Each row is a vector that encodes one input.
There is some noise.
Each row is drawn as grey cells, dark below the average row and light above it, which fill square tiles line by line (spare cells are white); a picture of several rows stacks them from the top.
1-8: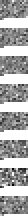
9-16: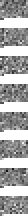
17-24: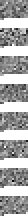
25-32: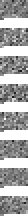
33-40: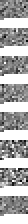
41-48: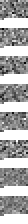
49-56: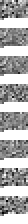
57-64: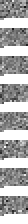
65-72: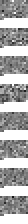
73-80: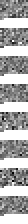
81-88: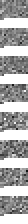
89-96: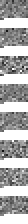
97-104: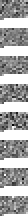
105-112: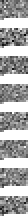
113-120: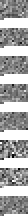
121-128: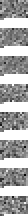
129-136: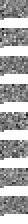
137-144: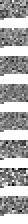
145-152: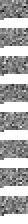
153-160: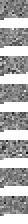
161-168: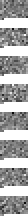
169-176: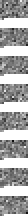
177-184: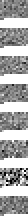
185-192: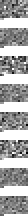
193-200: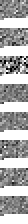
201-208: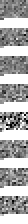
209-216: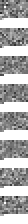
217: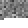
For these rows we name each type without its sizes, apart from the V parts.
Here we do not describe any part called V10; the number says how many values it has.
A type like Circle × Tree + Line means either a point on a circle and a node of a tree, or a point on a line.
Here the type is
(Bool × Circle + Unit) × Tree × V10 + Unit.
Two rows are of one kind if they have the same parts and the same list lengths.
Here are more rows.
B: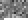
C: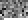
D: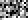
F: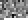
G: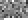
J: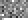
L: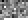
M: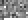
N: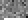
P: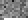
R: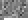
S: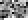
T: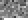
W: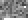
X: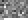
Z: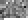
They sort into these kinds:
B, N, P, R, T, W
C, F, G, J, L, M, S, X, Z
D

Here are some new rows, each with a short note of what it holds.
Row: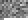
a point on a circle, a node of a tree, a true/false value and a value of V10
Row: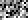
a fixed value
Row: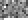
a point on a circle, a node of a tree, a true/false value and a value of V10
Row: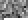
a point on a circle, a node of a tree, a true/false value and a value of V10
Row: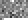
a point on a circle, a node of a tree, a true/false value and a value of V10
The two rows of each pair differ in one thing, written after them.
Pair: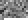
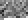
the node of the tree
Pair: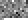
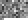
the place on the circle
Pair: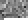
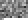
the true/false value
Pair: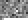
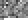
the true/false value
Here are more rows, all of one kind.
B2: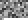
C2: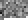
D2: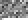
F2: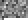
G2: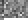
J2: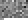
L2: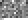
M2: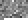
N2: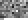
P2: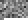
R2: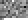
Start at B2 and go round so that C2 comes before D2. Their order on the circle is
B2, C2, R2, N2, D2, F2, L2, G2, M2, J2, P2.
